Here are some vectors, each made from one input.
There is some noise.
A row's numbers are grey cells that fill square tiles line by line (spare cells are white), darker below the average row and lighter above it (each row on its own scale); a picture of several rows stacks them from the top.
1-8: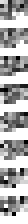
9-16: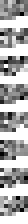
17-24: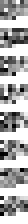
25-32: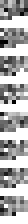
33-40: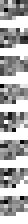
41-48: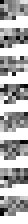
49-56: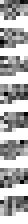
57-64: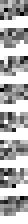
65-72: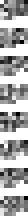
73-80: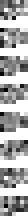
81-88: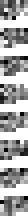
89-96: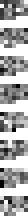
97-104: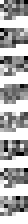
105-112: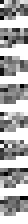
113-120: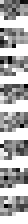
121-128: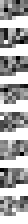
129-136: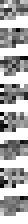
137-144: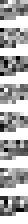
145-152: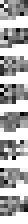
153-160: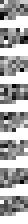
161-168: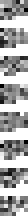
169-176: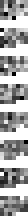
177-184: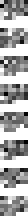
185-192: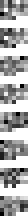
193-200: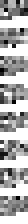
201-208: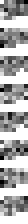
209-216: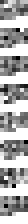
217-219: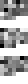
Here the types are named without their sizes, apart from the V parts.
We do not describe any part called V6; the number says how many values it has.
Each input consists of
three true/false values, together with either a point on a line, or a value of V6.
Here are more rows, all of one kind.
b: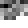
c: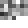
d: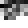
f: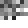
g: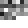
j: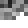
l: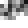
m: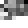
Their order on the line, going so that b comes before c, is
b, j, d, g, l, m, c, f.
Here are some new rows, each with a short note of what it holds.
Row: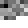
a point on a line and three true/false values
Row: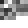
three true/false values and a value of V6
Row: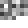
a point on a line and three true/false values
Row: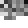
a point on a line and three true/false values
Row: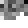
a point on a line and three true/false values
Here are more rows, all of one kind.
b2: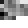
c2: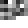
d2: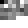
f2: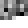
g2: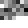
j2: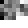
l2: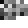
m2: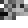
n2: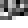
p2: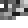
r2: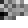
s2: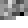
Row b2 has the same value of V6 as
f2 and r2.
